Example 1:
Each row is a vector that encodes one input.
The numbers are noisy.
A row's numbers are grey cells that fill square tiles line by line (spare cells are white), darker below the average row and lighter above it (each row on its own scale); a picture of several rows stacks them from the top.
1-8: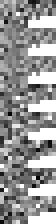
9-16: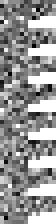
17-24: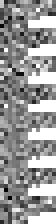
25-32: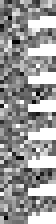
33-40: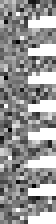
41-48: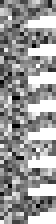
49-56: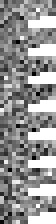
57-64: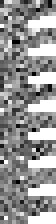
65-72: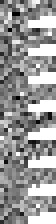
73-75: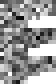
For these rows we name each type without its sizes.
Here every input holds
a point on a circle and a true/false value.
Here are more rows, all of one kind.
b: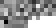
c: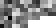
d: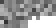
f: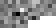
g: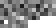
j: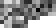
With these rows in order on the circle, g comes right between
c and j.
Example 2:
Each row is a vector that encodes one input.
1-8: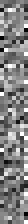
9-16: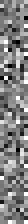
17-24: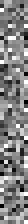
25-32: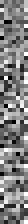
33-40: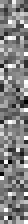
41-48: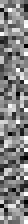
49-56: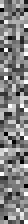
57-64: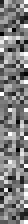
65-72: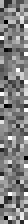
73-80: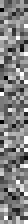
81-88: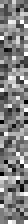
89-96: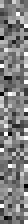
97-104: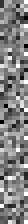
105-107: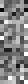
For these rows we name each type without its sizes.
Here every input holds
a label and a true/false value.
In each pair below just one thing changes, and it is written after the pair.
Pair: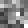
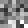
the label
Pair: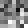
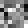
the label
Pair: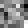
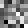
the label
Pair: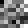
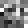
the label
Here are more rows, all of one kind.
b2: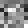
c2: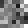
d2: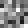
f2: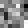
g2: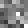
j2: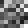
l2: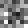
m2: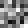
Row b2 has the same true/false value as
f2 and g2.
